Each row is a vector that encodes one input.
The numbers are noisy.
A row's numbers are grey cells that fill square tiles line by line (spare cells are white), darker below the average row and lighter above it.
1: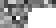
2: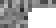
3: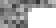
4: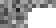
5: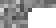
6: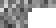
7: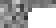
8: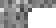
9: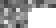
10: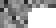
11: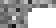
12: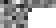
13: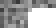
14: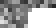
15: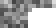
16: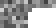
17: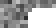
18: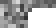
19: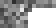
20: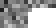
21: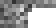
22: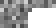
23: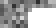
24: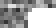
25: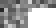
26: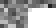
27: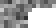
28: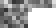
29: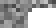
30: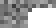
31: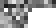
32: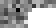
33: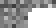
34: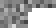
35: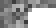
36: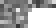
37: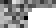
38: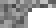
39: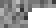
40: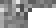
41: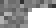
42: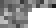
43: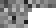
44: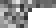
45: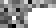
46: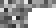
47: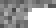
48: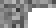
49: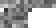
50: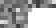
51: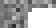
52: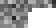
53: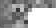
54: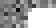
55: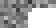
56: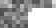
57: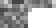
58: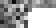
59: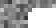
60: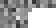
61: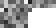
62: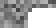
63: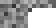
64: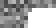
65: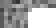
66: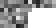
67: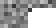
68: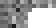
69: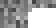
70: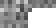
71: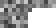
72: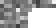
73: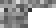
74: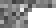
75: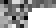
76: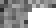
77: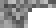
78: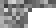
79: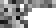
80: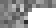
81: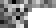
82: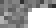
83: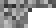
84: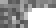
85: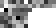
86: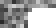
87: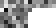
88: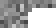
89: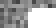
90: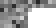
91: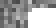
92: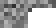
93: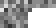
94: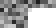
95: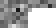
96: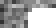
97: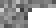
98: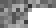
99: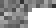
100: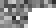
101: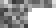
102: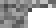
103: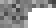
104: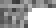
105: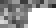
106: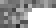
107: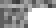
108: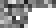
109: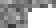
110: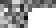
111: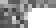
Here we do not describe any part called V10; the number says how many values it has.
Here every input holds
either a node of an 11-node tree, or a true/false value and a value of V10.
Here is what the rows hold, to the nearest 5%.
About 50% of them hold a node of an 11-node tree. The rest hold a true/false value and a value of V10.
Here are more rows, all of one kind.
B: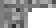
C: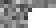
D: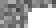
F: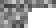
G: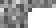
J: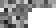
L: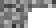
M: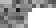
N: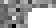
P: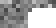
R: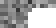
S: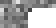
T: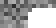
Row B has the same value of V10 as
F, G, L and N.
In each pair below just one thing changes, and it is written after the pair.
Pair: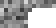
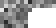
the value of V10
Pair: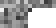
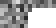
the value of V10
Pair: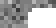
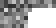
the value of V10
